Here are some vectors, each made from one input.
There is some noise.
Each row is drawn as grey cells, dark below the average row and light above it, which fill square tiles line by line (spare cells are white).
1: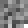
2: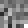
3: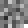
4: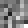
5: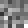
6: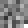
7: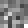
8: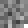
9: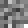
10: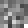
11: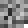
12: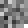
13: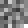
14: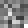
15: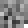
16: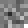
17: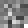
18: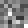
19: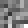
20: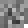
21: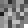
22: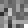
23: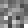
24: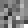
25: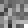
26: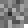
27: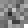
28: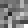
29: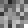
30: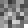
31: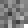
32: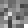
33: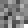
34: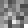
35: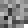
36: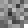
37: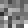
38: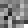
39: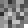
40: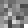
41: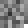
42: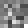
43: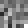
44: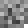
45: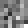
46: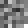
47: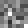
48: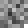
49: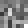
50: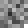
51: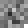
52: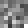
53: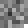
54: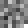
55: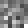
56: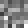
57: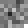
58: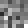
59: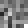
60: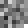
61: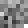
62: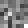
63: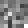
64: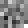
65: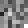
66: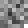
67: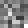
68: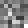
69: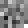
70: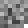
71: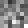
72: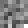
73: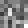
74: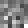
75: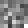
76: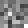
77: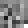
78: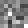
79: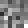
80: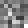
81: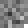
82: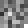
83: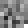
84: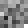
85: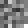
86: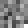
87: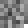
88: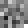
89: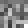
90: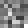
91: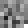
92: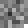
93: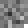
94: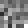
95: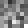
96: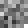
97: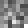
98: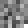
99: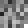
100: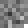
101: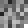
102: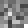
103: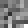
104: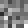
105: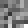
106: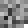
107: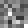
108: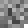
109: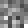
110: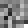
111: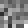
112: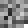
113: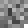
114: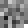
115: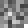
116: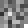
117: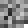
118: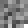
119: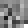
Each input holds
a node of an 8-node tree, together with either a point on a 4-point line, or a point on a 6-point line.
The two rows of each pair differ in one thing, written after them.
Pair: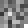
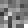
the node of the tree
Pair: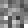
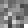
the node of the tree
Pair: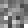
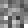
the node of the tree
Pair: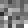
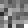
the node of the tree
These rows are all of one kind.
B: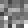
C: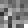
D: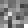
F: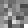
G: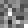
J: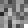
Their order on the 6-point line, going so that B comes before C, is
B, J, C, G, D, F.
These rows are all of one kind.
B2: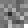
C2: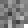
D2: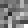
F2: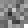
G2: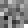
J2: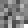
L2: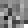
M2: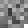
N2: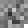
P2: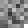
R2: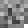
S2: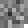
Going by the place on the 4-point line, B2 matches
C2 and D2.
